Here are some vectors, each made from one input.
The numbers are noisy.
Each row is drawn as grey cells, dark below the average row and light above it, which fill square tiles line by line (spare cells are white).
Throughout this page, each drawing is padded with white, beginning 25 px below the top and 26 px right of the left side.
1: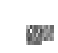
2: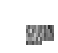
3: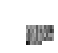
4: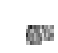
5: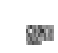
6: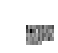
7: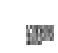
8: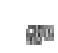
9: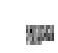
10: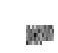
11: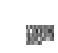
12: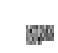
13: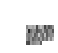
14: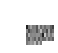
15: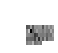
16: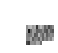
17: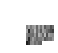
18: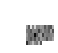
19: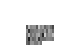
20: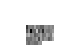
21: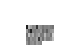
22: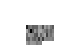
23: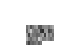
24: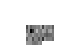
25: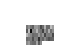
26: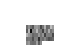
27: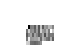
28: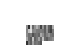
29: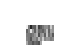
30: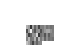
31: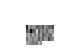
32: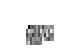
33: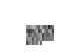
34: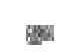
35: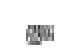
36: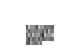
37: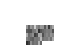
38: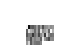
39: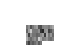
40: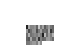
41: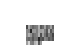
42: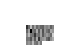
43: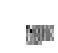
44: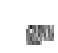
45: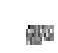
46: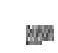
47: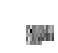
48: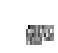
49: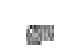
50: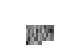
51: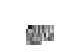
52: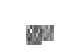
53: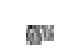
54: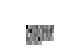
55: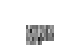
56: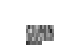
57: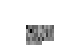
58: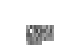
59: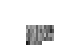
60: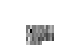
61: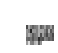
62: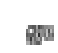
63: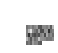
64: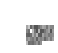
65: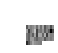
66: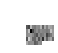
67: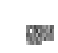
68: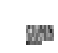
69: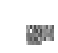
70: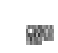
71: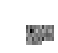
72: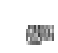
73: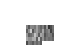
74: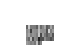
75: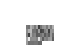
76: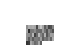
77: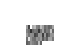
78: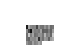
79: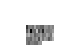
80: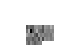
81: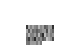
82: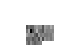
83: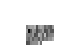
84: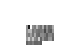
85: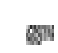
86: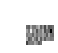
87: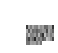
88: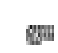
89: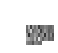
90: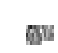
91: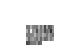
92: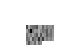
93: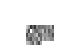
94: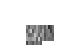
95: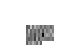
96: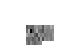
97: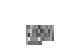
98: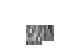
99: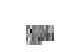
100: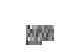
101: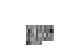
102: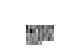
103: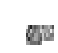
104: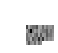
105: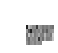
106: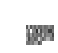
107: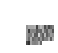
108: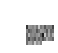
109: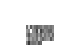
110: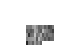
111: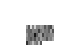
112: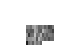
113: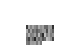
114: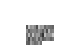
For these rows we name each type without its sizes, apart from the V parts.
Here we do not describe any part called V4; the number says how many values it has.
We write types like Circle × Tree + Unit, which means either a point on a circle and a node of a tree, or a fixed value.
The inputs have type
Line × (Line + V4).
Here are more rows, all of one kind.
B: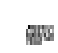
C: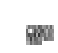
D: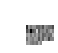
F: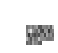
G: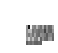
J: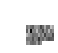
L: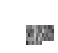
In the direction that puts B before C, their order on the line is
B, C, F, G, L, D, J.
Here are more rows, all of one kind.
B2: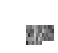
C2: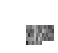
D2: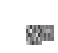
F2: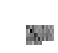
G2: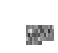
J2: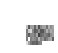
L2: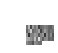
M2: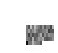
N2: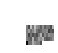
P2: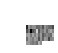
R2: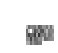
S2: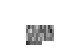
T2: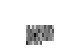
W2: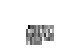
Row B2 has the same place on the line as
C2, M2 and N2.
